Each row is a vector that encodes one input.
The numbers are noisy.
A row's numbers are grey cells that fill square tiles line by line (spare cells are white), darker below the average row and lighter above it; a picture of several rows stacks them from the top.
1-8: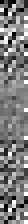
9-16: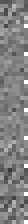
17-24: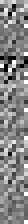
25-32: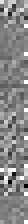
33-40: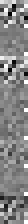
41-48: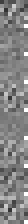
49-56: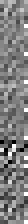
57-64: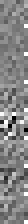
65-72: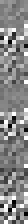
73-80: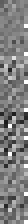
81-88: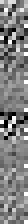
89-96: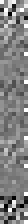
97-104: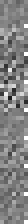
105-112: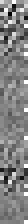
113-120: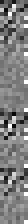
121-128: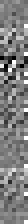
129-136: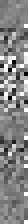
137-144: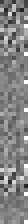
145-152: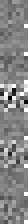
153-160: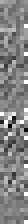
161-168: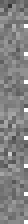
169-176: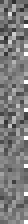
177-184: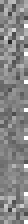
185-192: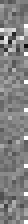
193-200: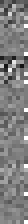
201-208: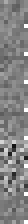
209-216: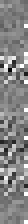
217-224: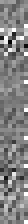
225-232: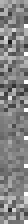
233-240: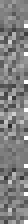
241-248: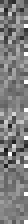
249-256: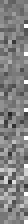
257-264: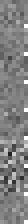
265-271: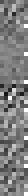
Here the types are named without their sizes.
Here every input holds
a node of each of five trees.
